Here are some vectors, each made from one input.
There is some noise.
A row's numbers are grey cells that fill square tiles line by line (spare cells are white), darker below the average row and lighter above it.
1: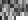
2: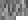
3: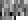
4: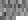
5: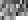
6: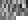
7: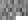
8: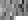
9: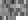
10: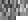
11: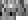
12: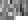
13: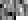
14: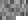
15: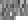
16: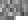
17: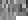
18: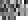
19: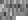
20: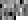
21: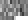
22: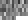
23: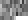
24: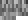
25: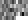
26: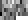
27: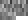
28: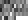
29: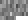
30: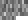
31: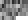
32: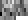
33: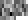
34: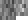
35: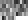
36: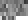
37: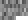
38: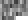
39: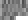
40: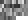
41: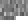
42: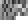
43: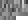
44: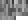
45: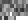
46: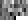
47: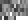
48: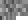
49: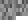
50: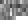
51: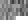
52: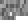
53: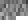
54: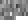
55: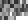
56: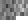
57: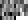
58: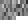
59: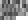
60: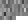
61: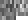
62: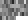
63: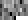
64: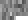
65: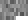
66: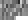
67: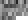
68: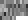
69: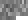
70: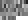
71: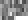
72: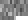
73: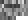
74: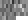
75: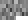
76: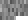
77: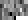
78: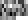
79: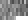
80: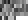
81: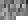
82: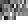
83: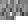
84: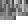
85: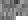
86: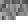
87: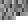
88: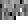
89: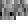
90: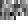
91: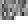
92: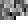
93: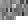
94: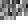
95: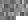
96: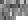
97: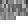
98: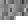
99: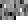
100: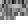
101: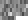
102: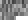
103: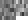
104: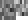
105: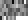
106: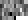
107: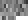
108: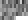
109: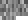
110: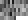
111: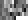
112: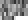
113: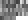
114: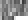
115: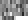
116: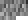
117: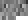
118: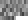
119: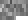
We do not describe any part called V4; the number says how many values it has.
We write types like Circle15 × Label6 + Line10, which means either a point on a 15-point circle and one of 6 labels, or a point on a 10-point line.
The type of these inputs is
Bool × V4 + List3(Line5).
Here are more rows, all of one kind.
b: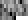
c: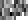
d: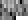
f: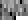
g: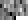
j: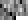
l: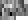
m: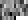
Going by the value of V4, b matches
d and f.
